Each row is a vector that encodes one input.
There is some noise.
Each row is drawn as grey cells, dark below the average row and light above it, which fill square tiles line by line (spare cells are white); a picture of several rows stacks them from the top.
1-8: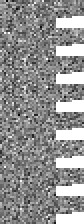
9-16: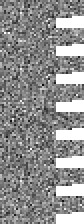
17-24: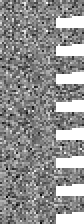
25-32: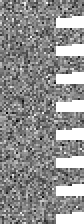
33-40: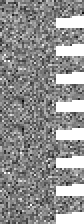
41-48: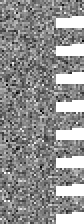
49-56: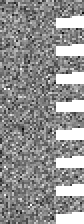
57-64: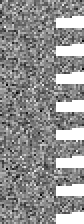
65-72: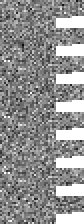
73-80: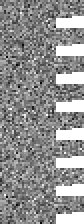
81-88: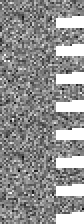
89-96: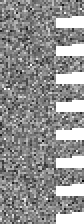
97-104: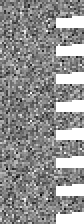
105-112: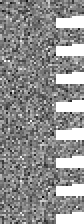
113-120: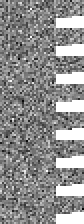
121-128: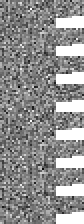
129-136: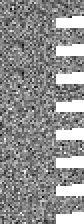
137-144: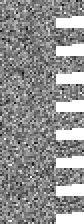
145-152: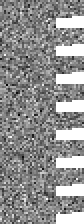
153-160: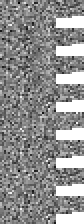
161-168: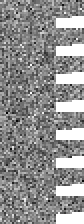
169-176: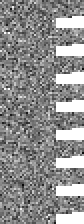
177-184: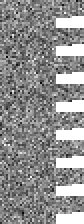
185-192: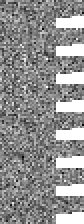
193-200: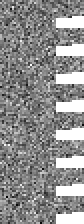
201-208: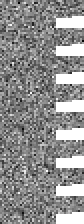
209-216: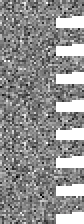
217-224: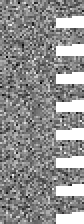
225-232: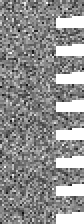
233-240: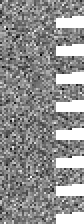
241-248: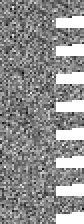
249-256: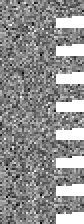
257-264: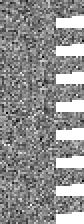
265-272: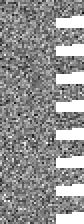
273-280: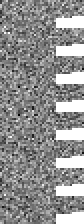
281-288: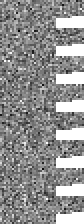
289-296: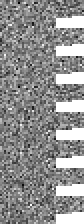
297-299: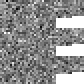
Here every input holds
a point on a 13-point circle.
